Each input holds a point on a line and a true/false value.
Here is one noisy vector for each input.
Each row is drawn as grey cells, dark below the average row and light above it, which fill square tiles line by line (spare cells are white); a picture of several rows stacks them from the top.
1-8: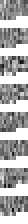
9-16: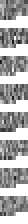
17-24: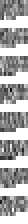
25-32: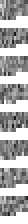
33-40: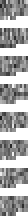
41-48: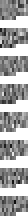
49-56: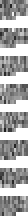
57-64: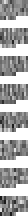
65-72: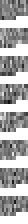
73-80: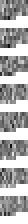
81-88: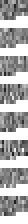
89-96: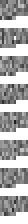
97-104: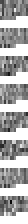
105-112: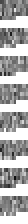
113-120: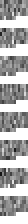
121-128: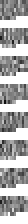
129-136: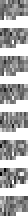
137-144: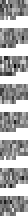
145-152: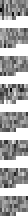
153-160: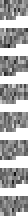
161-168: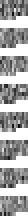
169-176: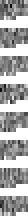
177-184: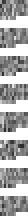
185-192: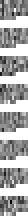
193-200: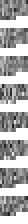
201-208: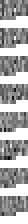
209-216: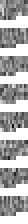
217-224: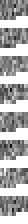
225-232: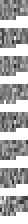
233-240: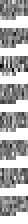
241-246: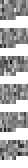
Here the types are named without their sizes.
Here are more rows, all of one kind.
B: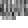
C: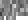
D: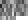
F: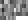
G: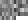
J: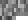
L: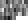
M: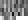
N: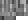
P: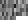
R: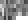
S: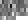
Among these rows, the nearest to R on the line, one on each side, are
F and L.
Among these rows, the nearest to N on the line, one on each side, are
G and L.
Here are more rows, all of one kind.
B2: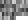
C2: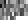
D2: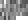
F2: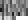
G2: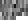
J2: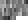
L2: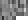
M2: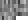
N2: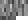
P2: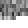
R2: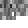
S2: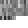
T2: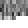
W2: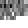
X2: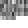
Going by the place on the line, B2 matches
F2, P2, T2 and X2.
